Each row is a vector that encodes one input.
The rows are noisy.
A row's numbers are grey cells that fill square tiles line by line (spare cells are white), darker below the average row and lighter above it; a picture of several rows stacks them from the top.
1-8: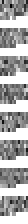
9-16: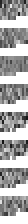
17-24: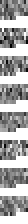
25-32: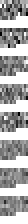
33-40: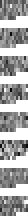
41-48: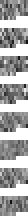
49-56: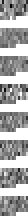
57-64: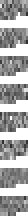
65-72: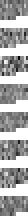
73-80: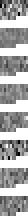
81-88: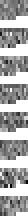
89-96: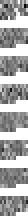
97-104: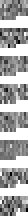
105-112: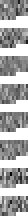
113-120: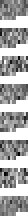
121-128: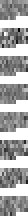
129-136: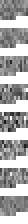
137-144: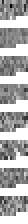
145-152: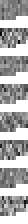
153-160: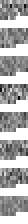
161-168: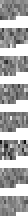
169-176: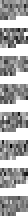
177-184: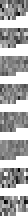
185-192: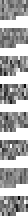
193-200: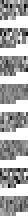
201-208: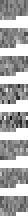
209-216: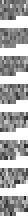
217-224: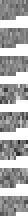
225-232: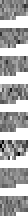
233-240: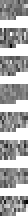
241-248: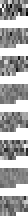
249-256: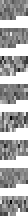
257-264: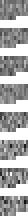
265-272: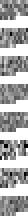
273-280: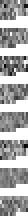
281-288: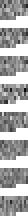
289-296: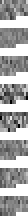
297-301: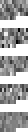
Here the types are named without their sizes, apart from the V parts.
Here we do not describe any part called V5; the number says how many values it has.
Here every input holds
a list of items, each a true/false value and a value of V5.
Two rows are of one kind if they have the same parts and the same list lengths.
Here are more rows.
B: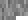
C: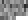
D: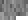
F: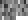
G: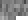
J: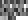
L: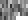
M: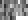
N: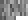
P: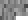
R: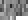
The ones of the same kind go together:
B, C, M, P
D, F, G, J, R
L, N

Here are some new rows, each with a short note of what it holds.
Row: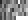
the empty list
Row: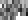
a list of two items
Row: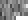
the empty list
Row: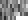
the empty list
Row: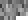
a list of two items
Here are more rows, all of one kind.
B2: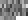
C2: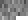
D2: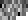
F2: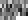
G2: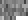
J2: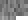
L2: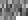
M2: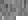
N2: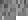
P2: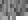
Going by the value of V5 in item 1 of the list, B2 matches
J2 and N2.
